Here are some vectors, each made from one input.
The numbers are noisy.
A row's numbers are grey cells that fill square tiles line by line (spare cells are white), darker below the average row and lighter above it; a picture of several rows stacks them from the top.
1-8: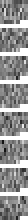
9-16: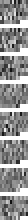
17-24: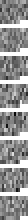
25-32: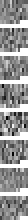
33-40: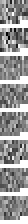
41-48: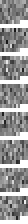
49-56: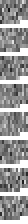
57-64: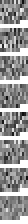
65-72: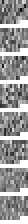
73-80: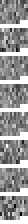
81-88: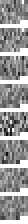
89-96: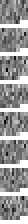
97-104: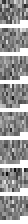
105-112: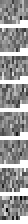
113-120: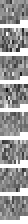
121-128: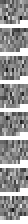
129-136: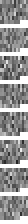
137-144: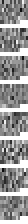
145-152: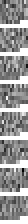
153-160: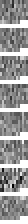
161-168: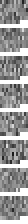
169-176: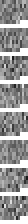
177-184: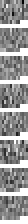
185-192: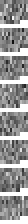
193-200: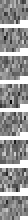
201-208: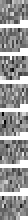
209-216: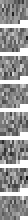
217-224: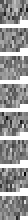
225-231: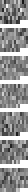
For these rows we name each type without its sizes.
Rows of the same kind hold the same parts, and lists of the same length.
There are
2 kinds of row.
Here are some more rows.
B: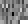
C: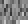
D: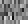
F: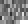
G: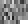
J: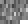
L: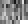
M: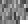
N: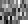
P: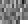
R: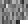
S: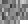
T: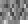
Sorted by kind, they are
B, J, L, M, P, R, S, T
C, D, F, G, N

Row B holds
a point on each of two circles and a true/false value.
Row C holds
a point on a circle and a true/false value.
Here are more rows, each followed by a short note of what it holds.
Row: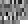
a point on a circle and a true/false value
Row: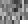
a point on each of two circles and a true/false value
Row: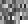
a point on a circle and a true/false value
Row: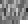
a point on a circle and a true/false value
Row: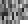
a point on a circle and a true/false value
